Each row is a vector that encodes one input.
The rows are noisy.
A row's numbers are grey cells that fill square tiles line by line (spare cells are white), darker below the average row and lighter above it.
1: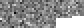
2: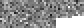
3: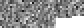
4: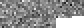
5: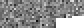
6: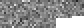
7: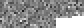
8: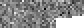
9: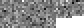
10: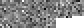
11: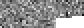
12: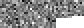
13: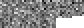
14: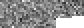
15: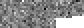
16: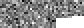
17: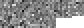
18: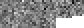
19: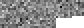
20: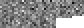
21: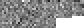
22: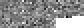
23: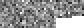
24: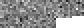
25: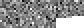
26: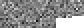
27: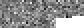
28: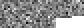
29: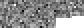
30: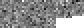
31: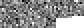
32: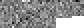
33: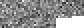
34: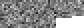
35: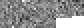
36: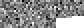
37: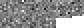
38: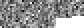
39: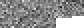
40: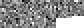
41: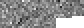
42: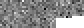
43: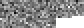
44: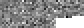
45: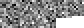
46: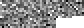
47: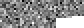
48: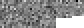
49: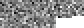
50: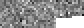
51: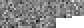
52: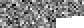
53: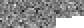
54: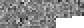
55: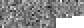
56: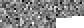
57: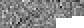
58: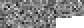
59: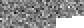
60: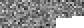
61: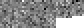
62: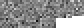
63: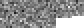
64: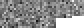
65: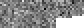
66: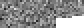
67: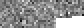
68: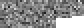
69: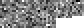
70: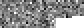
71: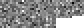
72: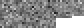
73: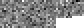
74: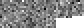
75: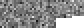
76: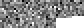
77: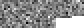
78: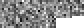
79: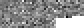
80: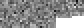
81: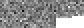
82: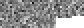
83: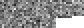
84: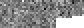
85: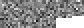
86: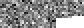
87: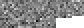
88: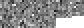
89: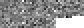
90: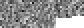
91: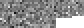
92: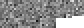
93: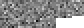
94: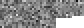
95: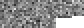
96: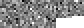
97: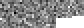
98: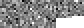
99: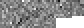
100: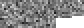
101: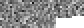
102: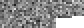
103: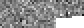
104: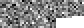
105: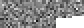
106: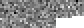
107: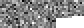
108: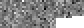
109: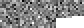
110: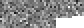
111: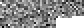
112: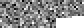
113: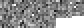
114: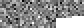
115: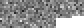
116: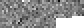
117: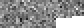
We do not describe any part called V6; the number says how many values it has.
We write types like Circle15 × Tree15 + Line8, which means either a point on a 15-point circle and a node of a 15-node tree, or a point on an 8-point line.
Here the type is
Label4 × List2(V6) + Line4.
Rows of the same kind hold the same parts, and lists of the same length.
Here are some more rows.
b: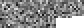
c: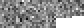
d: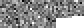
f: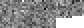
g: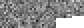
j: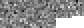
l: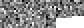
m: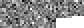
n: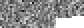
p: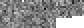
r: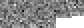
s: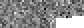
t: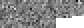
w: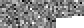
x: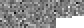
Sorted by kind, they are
b, f, j, p, r, s, t
c, g, x
d, l, m, w
n

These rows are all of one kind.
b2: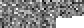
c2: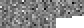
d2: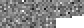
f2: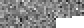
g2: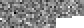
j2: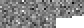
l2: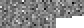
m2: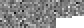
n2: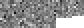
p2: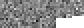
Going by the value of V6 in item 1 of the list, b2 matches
f2, m2 and p2.
